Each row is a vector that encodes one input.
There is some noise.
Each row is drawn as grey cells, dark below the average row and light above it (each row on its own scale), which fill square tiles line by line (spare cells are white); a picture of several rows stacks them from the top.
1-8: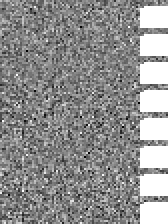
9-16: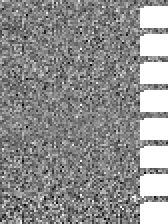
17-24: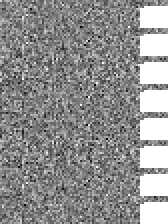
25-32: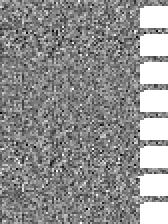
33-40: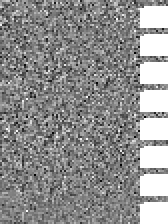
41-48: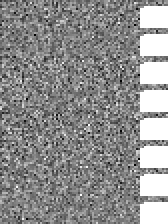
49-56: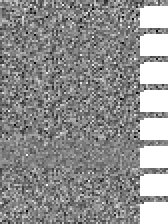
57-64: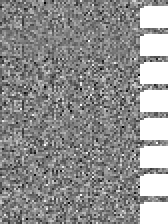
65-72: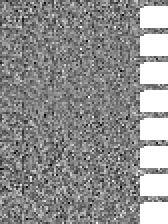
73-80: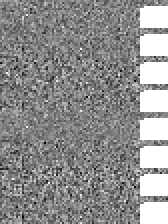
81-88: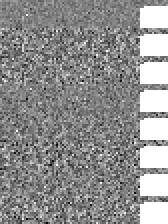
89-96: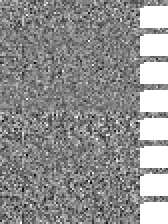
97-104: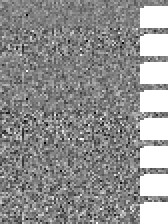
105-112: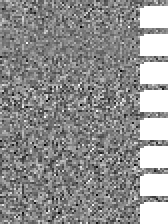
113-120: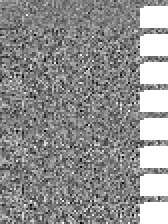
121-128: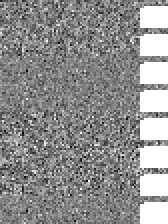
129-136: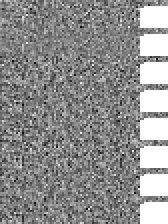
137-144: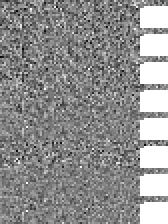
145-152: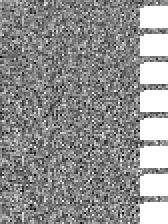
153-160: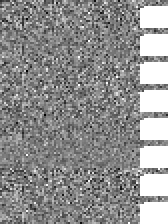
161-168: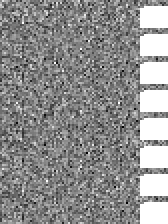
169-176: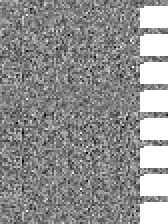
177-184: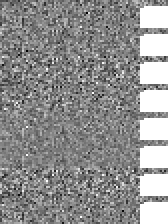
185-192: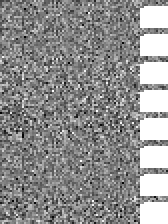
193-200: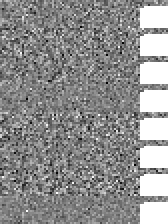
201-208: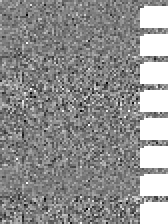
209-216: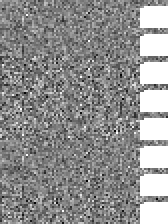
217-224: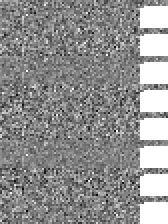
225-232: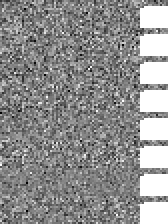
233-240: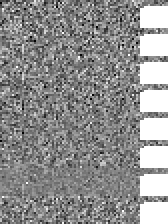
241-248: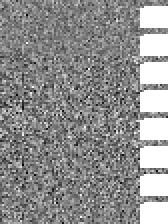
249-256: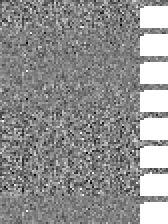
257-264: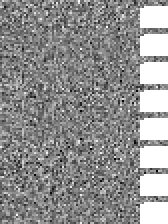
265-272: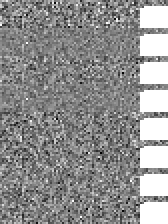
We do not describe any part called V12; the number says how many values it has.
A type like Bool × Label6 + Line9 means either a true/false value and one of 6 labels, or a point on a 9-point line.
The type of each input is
(Line5 × Line5 + Tree11) × V12 + List2(Line3 × Line8).
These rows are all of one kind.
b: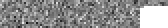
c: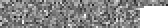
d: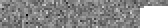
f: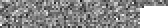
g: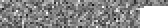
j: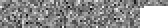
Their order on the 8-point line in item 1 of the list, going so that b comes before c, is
g, b, c, j, d, f.
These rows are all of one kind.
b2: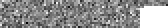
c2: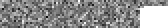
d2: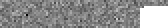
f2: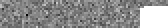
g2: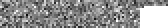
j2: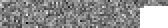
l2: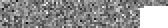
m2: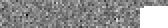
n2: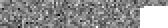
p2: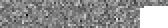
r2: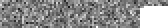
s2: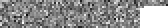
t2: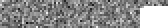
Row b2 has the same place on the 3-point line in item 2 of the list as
j2, r2, s2 and t2.
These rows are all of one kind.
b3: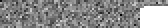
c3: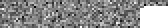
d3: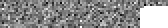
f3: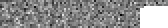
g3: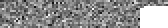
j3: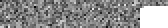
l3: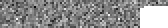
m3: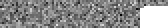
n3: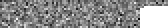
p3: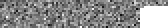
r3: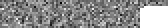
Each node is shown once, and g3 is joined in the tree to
c3.
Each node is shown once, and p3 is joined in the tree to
m3.
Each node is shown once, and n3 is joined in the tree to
b3 and f3.
